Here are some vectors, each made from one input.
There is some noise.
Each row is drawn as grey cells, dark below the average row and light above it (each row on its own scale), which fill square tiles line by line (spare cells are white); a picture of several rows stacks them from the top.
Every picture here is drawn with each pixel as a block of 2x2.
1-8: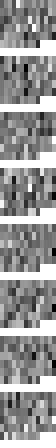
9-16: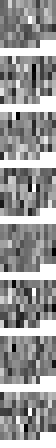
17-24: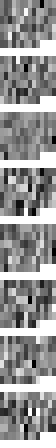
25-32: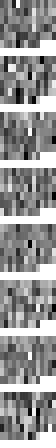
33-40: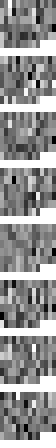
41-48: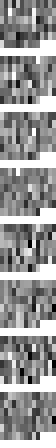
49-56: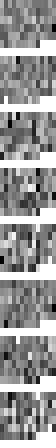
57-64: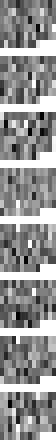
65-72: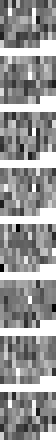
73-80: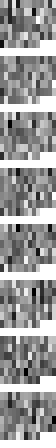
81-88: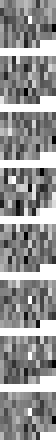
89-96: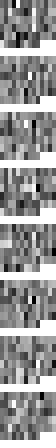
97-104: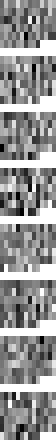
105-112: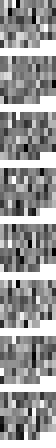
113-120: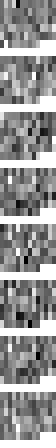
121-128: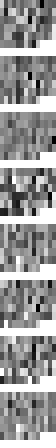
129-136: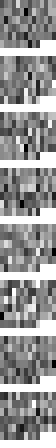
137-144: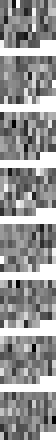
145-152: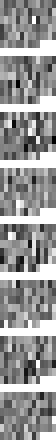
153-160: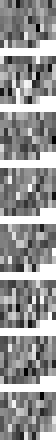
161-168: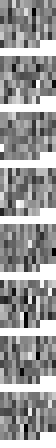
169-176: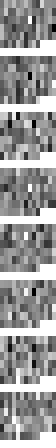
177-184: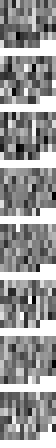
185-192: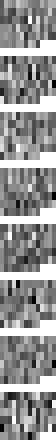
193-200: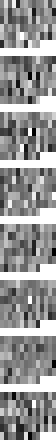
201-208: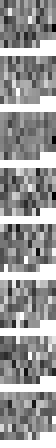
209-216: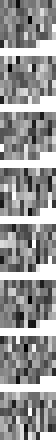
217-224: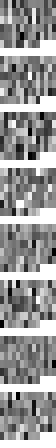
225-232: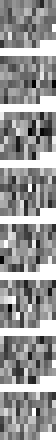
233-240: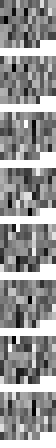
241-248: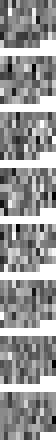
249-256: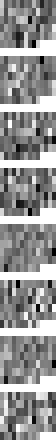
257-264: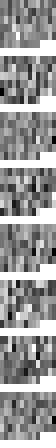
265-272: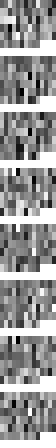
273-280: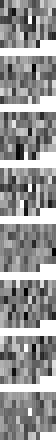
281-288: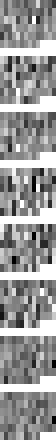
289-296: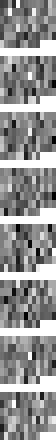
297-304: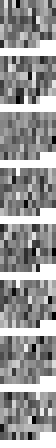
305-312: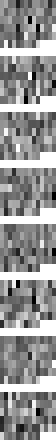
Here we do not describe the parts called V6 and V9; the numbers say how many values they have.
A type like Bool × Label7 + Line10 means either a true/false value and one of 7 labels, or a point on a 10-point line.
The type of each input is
Bool × Bool × Bool × Bool × (Circle8 + V9) × V6.
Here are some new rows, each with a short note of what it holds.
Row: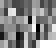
four true/false values, a value of V6 and a value of V9
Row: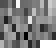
a point on an 8-point circle, four true/false values and a value of V6
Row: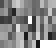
a point on an 8-point circle, four true/false values and a value of V6
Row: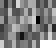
a point on an 8-point circle, four true/false values and a value of V6
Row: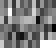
four true/false values, a value of V6 and a value of V9
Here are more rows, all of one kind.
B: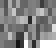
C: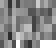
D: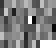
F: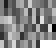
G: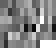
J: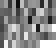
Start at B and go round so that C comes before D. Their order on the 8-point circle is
B, C, D, J, F, G.
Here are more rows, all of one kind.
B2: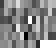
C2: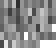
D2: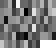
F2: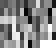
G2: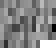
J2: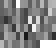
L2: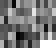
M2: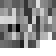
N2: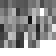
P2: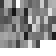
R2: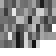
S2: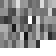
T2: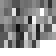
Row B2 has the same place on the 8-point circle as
D2 and F2.
